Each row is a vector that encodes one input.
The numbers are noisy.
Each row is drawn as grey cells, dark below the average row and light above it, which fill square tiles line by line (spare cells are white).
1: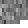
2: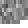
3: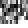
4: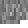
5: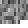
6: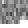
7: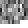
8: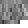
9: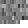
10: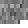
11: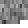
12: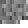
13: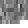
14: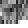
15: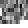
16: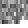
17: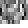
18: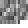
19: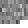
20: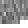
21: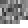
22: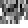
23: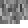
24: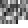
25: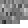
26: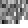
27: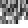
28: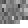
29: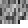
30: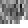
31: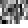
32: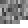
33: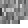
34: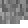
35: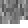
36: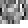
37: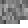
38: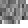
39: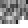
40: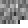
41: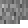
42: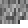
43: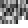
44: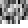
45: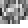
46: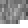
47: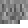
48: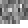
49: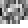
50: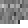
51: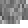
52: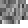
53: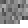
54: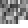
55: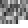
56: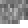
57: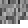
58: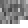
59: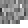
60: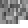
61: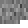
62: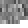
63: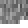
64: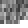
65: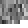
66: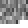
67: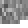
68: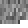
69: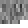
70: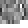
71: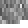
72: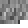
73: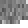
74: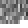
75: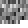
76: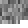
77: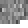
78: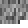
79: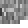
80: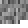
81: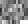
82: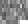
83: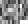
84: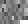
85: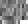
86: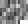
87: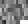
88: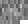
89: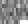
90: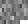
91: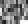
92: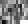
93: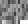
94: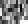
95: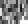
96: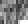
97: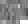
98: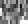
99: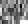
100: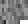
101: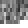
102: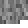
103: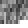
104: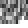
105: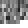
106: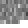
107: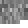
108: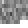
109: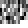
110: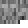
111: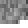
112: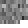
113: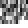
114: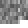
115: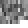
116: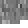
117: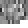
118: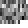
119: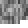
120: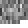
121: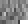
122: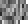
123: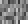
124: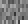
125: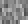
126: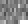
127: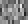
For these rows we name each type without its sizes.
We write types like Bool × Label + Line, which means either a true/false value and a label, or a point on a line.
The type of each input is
List(Line).
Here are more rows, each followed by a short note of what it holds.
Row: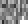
a list of three items
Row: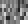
the empty list
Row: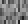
a list of two items
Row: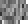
a list of one item
